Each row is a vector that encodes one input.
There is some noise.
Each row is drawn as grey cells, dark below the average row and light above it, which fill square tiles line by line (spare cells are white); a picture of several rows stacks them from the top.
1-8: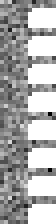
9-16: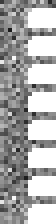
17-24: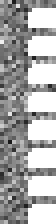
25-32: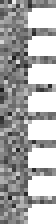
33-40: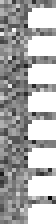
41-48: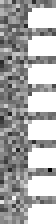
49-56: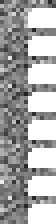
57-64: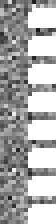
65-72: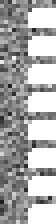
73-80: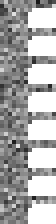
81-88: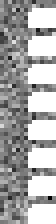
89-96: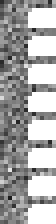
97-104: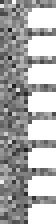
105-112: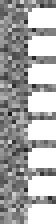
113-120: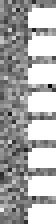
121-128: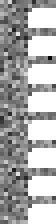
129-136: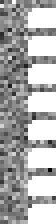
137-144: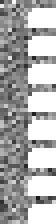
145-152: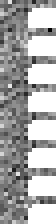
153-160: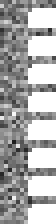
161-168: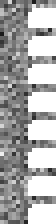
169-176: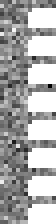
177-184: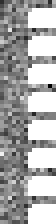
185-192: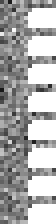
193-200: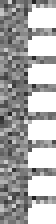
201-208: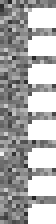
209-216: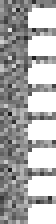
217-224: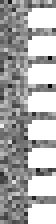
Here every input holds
either a point on a 13-point circle, or a node of an 11-node tree.
